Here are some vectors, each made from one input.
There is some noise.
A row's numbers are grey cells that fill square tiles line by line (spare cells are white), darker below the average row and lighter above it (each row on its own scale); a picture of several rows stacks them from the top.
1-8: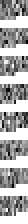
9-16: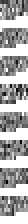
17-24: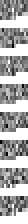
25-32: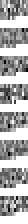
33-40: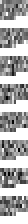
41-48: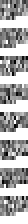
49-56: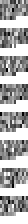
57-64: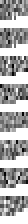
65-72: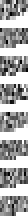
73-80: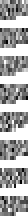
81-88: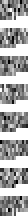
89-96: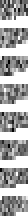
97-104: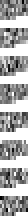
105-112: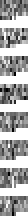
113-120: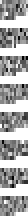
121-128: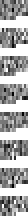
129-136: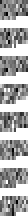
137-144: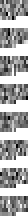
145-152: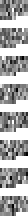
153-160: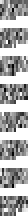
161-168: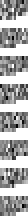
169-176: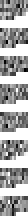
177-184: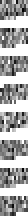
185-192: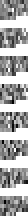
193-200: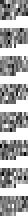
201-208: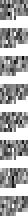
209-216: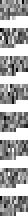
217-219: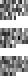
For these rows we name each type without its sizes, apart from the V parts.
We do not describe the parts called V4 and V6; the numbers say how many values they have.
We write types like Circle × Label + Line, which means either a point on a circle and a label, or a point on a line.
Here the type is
Bool × V4 + Line × (Line + V6).
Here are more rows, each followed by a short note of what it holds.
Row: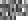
a point on a line and a value of V6
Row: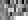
a point on a line and a value of V6
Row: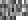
a point on a line and a value of V6
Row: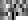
a true/false value and a value of V4
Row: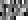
a point on a line and a value of V6
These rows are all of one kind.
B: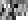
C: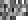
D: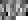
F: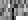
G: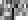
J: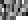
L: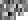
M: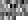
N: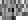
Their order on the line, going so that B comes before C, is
M, B, F, C, D, L, J, G, N.
